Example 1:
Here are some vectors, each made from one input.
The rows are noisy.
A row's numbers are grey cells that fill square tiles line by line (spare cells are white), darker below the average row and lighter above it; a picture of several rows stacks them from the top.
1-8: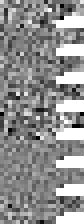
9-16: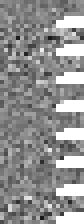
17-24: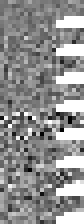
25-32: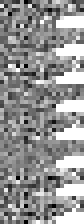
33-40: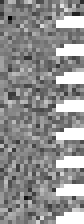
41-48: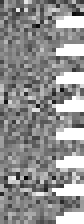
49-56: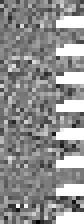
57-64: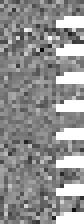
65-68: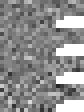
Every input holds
a point on a 10-point circle.
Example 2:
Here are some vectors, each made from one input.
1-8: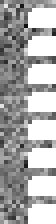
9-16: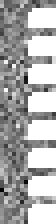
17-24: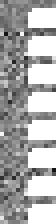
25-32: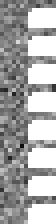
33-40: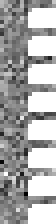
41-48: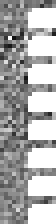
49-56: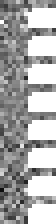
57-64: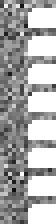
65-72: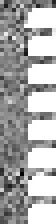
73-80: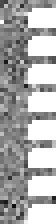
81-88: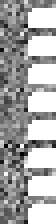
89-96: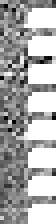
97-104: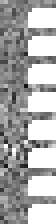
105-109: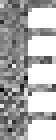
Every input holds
a point on a 15-point circle.
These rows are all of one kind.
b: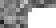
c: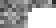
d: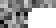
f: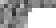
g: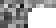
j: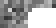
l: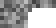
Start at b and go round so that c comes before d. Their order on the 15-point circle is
b, l, c, f, d, j, g.
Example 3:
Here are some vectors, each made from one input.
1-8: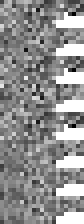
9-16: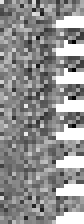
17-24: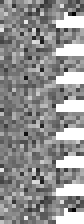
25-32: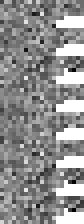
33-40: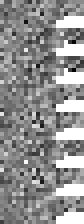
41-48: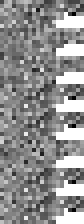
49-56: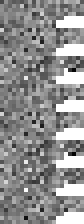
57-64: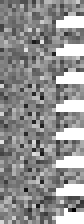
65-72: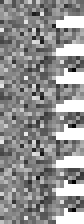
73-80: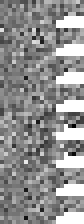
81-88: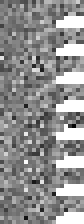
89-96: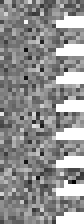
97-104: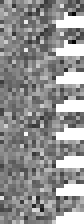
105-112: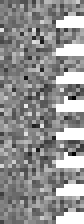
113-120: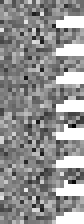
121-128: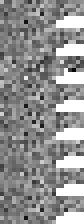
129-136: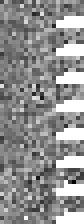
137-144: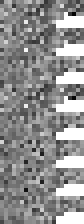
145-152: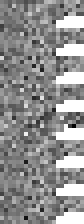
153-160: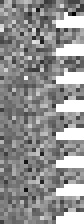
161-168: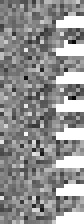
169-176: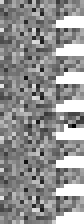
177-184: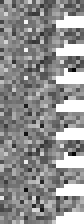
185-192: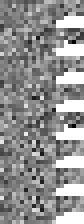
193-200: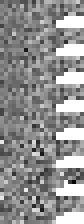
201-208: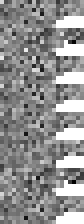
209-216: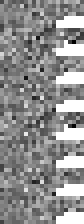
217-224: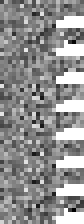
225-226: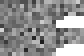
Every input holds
a point on a 12-point line.
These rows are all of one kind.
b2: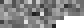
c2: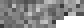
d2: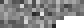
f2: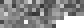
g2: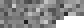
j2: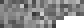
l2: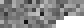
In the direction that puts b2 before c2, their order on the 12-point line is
f2, b2, d2, j2, c2, g2, l2.
